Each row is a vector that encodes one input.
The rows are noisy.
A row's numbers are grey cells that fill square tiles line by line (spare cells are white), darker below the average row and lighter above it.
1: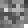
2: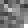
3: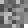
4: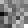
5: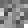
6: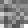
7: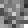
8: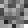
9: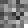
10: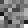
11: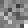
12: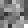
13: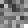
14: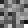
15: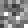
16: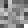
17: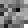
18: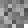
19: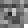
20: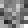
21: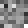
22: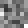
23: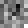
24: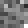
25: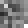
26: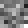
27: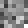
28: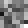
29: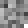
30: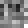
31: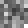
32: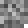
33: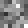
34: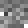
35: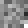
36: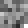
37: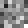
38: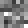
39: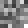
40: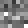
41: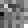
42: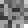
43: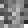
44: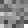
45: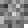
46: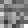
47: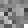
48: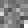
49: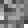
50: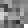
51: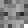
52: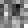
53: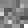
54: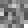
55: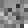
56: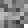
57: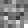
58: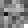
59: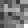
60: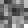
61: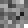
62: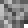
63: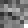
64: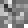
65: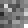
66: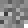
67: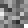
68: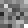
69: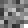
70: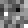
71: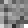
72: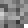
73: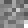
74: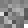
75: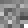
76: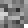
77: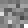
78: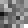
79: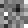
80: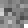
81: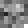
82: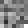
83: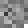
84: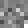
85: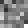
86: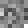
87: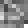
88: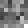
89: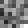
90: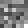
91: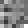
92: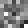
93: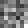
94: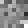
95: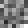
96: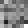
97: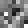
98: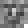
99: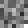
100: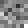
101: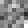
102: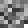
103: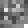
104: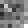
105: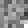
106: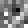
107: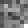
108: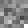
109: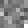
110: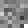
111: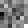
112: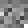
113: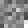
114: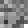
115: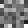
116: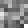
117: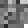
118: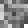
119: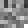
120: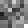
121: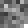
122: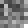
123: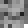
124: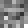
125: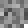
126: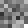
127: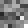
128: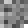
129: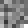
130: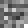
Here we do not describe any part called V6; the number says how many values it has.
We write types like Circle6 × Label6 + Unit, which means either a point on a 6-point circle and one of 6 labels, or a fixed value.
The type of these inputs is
Circle9 × (Circle9 + V6).
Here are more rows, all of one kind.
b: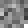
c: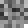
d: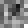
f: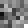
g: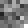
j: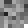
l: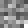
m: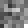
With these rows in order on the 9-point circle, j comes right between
l and m.
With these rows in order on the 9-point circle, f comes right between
c and g.
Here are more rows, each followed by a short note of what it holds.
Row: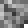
a point on each of two 9-point circles
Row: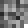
a point on a 9-point circle and a value of V6
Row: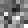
a point on each of two 9-point circles
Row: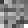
a point on each of two 9-point circles
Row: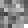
a point on a 9-point circle and a value of V6
